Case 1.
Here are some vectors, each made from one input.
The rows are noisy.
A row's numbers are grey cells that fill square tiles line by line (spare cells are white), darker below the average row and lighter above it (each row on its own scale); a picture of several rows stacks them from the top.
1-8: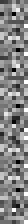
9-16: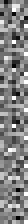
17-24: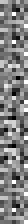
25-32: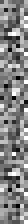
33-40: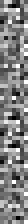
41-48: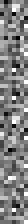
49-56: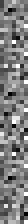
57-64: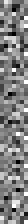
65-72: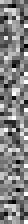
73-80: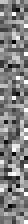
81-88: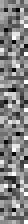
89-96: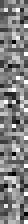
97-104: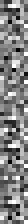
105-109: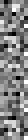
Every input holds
four true/false values.
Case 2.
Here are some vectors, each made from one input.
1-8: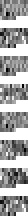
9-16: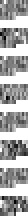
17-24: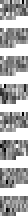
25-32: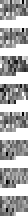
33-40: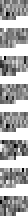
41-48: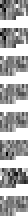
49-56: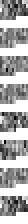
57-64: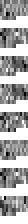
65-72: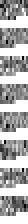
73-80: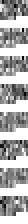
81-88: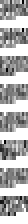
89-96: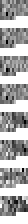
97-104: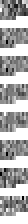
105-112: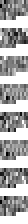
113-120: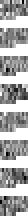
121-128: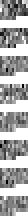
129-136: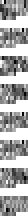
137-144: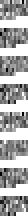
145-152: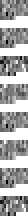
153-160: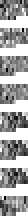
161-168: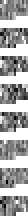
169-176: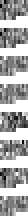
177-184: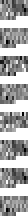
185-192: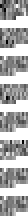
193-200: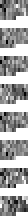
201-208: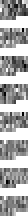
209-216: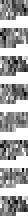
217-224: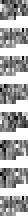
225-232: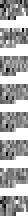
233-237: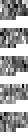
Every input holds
a point on an 11-point line.
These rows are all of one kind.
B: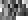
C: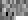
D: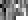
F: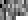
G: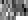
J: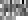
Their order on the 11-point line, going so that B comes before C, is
B, G, J, C, F, D.
